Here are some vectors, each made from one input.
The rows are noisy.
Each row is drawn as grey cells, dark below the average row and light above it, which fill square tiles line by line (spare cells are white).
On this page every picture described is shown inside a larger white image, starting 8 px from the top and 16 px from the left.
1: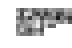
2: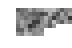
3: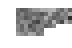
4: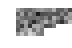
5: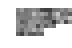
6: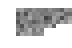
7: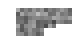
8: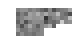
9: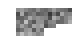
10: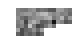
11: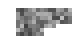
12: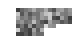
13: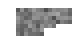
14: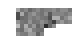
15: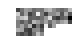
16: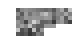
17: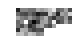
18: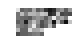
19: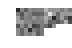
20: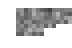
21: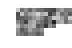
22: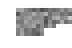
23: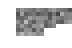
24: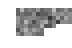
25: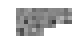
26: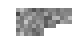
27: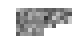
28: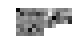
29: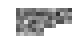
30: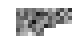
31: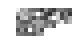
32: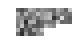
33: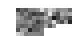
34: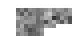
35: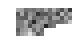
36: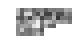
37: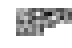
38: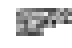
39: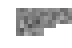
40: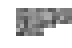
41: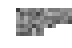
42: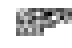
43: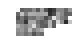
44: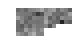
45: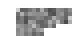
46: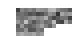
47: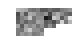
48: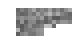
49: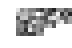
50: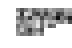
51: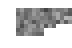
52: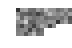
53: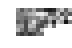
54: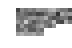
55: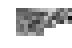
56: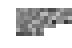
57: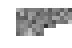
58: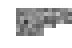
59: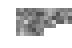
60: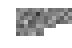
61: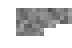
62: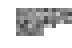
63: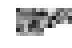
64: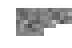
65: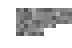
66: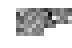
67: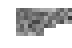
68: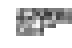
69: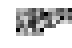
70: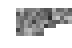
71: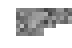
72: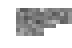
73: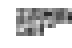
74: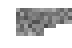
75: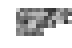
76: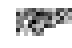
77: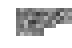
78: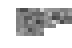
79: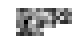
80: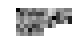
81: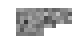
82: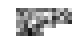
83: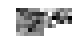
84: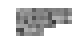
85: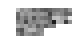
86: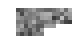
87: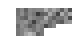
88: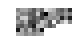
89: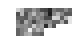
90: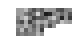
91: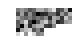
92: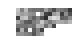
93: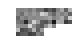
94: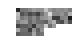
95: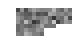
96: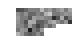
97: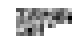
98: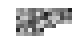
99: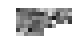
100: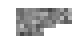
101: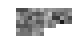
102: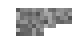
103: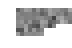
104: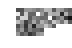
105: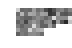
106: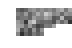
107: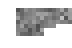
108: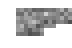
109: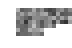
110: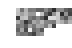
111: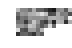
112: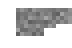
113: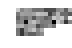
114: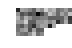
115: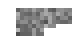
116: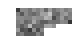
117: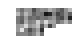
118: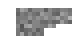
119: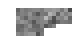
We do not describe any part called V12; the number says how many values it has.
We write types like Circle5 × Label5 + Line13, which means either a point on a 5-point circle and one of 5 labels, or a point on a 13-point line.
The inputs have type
(Bool × Bool × Bool + Unit) × V12 + Line5.
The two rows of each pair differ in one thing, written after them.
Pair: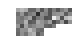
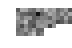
one of the three true/false values
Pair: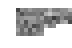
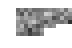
the value of V12
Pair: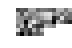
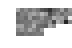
the value of V12
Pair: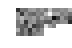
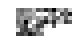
one of the three true/false values
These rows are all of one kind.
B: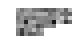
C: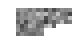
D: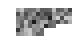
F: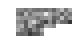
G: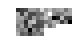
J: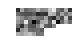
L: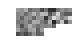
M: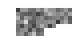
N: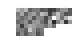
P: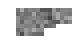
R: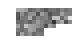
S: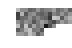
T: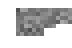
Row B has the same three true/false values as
D and R.
